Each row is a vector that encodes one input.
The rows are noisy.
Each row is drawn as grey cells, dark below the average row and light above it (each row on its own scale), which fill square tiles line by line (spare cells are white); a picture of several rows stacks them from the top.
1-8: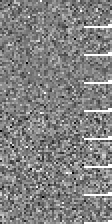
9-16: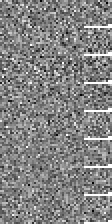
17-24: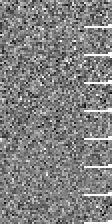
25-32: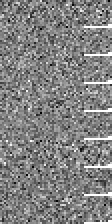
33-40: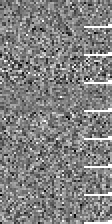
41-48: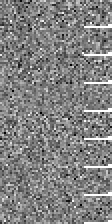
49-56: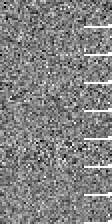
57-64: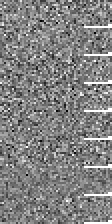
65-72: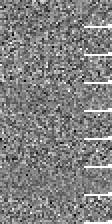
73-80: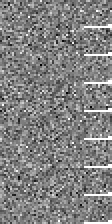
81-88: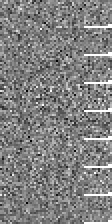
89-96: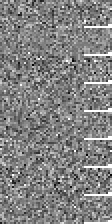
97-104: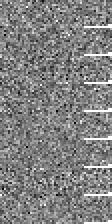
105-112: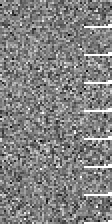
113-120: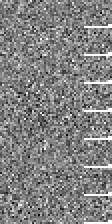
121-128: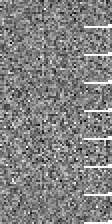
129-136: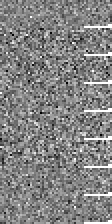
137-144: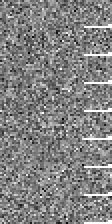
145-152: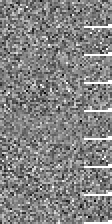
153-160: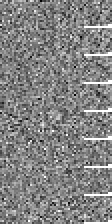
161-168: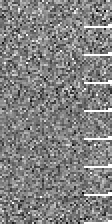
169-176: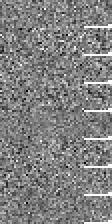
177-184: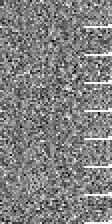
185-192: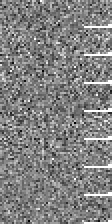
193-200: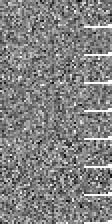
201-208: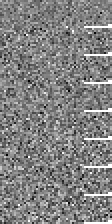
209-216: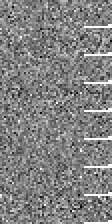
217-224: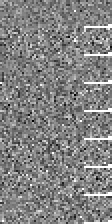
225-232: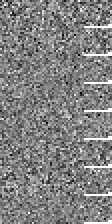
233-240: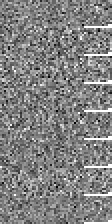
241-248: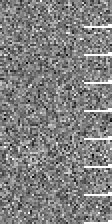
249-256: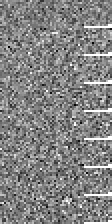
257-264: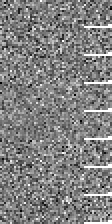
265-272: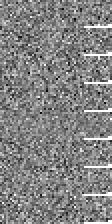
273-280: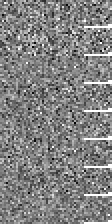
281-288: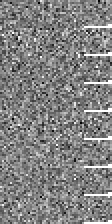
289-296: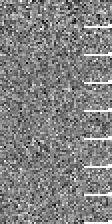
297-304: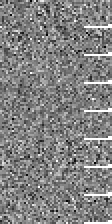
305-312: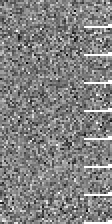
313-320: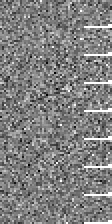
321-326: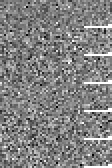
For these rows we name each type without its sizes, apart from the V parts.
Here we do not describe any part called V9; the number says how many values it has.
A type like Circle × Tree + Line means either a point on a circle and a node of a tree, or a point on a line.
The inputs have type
Label × Label × (Tree + Unit) × V9.
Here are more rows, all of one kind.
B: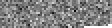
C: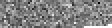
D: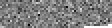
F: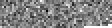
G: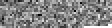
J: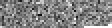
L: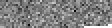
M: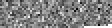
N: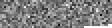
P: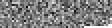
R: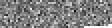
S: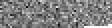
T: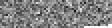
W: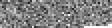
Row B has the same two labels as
C, J, L and R.
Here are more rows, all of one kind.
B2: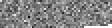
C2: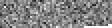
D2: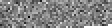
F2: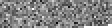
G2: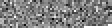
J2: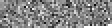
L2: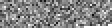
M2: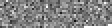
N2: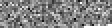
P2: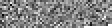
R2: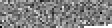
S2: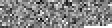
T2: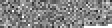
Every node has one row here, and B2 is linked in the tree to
D2.
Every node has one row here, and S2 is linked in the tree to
D2, F2, L2 and M2.
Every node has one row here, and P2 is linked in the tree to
L2.
